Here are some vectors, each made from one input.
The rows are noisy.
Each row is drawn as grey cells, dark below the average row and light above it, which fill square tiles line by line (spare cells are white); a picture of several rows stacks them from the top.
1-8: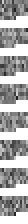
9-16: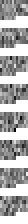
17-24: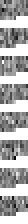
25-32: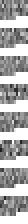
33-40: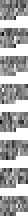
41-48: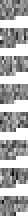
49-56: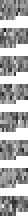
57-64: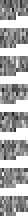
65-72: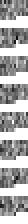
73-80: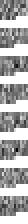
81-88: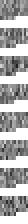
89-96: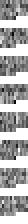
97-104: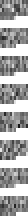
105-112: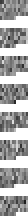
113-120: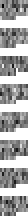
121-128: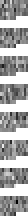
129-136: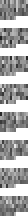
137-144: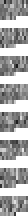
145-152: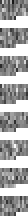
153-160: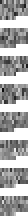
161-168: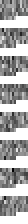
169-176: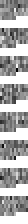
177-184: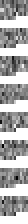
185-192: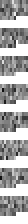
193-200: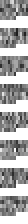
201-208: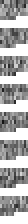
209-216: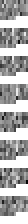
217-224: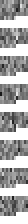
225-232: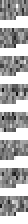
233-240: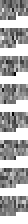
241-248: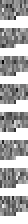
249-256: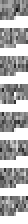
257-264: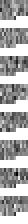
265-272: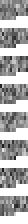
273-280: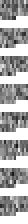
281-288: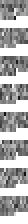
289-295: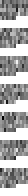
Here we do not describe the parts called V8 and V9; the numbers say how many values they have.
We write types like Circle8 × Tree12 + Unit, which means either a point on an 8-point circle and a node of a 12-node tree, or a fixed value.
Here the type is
Bool × Circle6 × (Label7 × V8 + V9).
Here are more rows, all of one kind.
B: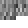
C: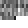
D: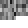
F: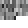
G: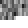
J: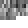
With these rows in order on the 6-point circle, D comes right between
C and J.
